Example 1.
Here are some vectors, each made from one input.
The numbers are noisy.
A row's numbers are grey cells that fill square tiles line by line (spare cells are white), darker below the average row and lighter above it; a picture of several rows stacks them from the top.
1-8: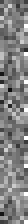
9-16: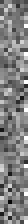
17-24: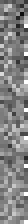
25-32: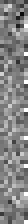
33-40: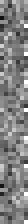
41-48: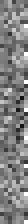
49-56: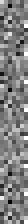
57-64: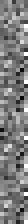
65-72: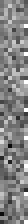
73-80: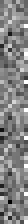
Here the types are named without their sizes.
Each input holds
a point on a line.
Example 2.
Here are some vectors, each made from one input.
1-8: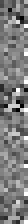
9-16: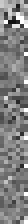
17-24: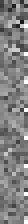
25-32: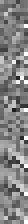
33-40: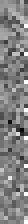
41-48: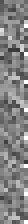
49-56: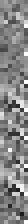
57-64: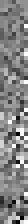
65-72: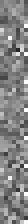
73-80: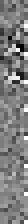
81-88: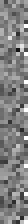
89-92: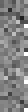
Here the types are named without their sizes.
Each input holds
a point on a circle.
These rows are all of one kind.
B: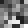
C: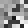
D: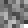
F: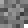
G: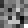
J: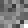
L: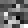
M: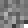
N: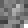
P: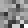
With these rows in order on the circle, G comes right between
C and P.
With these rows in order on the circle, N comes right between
F and J.
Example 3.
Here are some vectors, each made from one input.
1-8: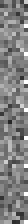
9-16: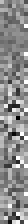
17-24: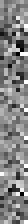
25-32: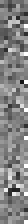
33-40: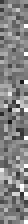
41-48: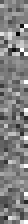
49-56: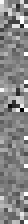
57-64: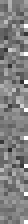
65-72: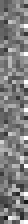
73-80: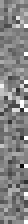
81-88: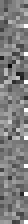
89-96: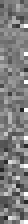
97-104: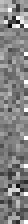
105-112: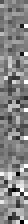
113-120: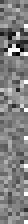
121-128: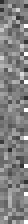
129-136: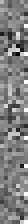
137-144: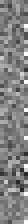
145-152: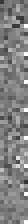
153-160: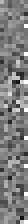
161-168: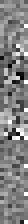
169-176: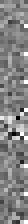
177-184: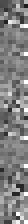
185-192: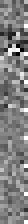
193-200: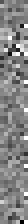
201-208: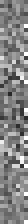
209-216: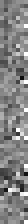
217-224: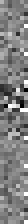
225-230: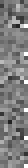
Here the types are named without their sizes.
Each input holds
a node of a tree.
